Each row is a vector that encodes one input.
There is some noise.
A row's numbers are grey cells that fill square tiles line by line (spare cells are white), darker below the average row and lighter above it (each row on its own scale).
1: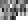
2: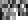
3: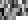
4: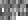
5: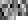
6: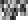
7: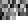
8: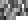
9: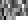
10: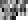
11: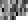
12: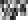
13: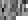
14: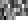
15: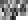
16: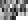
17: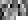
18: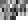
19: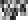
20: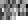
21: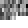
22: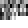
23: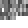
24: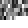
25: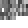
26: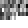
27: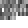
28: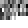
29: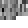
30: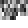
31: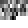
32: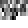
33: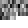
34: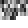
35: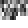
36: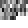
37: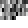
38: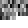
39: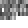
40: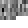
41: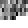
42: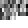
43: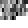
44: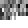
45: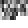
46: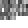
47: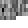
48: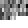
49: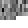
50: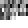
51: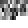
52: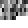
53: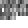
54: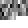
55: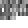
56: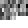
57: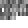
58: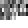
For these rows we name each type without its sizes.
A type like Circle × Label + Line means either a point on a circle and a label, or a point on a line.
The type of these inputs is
Line.
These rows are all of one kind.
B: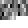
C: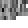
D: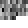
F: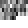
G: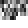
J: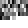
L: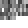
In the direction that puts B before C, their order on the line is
L, J, B, C, D, F, G.
